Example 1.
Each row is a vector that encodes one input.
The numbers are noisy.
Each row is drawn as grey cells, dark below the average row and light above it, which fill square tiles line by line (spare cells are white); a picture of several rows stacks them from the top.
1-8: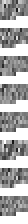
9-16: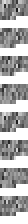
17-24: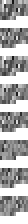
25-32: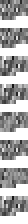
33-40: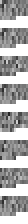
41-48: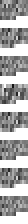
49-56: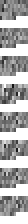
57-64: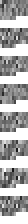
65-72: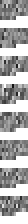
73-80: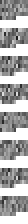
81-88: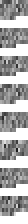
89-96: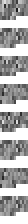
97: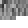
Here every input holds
a point on a 9-point line.
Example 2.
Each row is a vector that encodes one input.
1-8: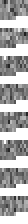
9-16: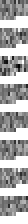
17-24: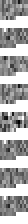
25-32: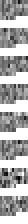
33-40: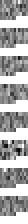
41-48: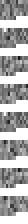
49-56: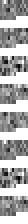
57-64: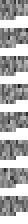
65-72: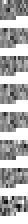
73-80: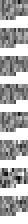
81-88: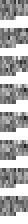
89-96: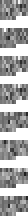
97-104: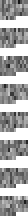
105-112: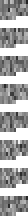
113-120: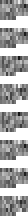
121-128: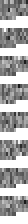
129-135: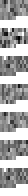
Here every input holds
either a point on an 8-point circle, or a fixed value.
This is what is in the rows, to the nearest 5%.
About 95% of them hold a point on an 8-point circle. The rest hold a fixed value.
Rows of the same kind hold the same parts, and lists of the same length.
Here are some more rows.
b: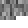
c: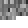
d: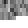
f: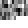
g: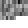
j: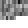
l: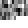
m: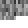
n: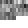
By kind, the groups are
b, c, d, g, j, m, n
f, l

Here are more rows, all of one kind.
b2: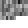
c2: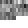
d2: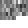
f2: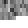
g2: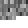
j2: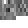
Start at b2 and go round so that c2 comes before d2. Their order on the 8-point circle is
b2, f2, c2, d2, j2, g2.
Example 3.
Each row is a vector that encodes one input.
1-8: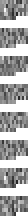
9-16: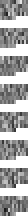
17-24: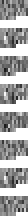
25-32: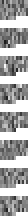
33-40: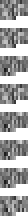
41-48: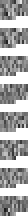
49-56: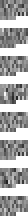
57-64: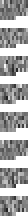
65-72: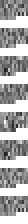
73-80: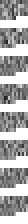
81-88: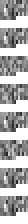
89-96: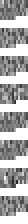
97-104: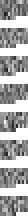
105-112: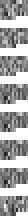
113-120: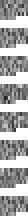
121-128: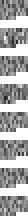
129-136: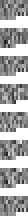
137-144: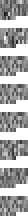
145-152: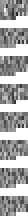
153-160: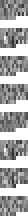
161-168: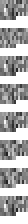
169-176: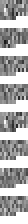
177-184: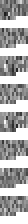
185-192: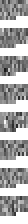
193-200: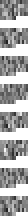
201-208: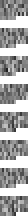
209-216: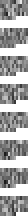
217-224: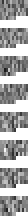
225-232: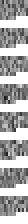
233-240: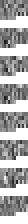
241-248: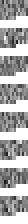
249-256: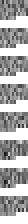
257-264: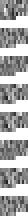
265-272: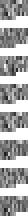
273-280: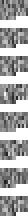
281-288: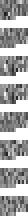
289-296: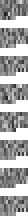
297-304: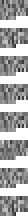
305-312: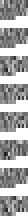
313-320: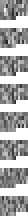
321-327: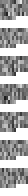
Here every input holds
a point on an 8-point circle.
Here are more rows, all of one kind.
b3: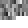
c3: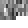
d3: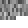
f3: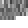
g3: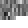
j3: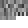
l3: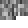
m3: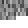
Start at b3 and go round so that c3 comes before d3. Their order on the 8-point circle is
b3, g3, f3, c3, l3, d3, m3, j3.
